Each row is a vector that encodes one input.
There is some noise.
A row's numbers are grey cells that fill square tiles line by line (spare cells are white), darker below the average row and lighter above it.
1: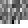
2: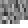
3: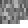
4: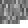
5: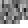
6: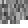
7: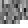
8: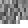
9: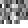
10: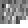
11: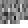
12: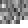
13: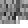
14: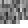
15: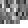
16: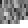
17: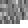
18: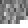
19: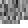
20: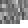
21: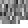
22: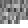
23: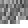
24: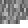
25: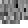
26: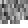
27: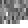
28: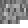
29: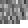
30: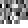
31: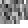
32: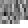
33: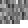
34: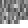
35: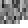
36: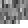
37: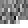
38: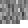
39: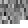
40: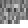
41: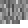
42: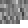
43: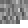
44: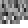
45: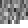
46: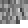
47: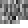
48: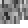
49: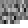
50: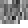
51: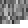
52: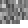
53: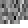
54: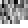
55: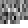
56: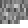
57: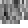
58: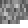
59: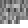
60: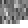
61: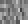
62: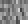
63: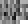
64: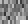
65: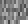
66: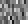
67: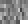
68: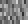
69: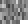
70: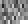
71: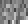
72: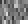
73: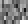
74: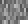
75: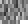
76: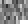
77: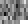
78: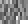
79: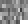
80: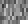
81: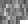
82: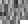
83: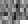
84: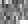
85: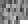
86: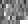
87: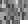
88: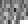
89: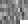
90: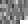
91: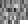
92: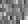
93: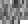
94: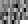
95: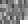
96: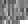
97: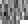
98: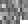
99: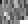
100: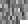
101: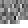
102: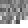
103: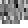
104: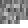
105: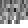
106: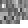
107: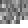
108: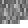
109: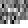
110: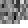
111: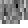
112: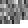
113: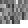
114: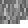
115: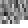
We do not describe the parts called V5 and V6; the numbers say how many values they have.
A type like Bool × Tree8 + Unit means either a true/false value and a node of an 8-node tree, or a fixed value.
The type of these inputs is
List2(Line4) + V5 × V6.
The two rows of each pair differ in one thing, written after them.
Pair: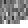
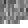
the place on the 4-point line in item 2 of the list
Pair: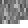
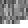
the place on the 4-point line in item 1 of the list
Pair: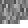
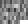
the place on the 4-point line in item 1 of the list
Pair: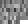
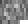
the place on the 4-point line in item 2 of the list
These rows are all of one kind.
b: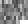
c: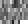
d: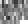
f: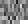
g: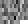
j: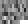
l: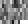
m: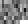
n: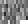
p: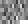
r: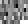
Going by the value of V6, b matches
d and m.
